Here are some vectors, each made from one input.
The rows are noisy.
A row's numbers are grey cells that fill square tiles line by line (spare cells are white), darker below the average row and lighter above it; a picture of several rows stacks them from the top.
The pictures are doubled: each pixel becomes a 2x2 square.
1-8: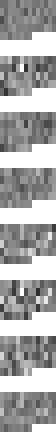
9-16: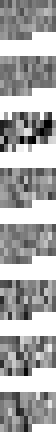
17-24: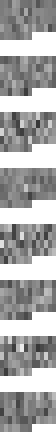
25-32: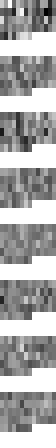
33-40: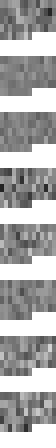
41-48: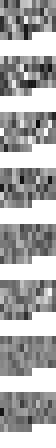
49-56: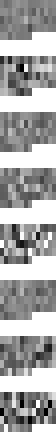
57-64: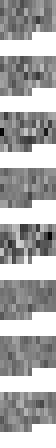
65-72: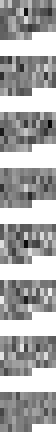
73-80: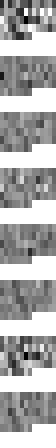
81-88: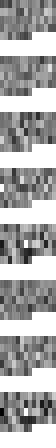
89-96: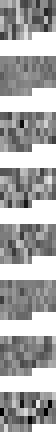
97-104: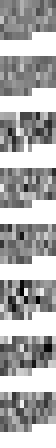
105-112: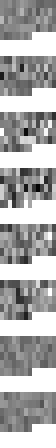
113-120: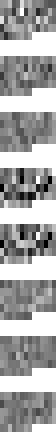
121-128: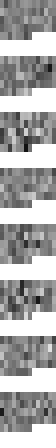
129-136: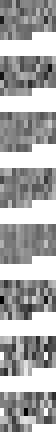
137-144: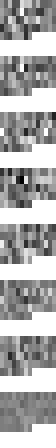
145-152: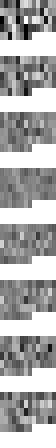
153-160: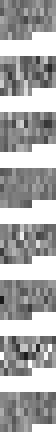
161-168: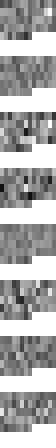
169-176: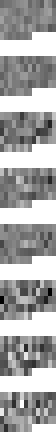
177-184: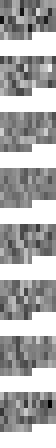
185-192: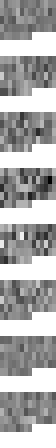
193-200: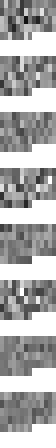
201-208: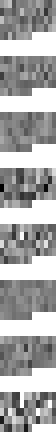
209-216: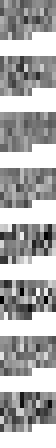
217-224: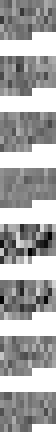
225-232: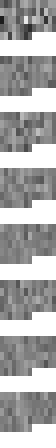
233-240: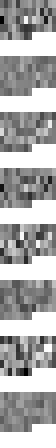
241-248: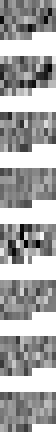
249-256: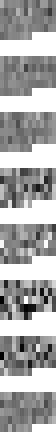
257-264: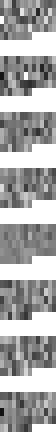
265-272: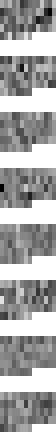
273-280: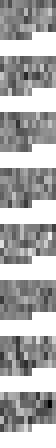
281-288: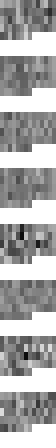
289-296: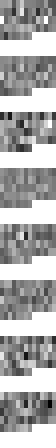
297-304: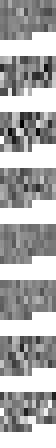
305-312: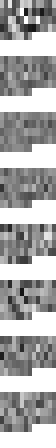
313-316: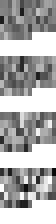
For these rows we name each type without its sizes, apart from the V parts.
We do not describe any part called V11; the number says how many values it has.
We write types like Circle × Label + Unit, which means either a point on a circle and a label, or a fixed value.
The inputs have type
Bool × Line + (Circle + Unit) × Label × V11.
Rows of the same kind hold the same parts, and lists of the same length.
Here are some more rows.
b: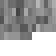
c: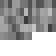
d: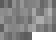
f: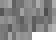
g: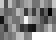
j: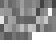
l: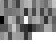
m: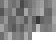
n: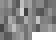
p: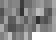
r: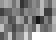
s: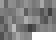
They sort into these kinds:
b, f, m, p, r
c, d, j, n, s
g, l

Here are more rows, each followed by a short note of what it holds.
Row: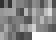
a label and a value of V11
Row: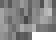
a point on a circle, a label and a value of V11
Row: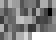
a point on a circle, a label and a value of V11
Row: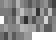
a point on a circle, a label and a value of V11
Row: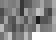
a point on a line and a true/false value
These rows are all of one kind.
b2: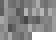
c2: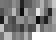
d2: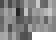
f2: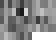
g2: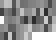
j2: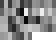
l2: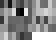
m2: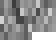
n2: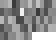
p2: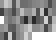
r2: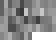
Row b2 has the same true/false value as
c2, g2 and p2.
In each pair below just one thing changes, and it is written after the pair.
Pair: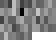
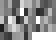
the label
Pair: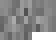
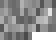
the label
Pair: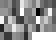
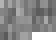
the value of V11
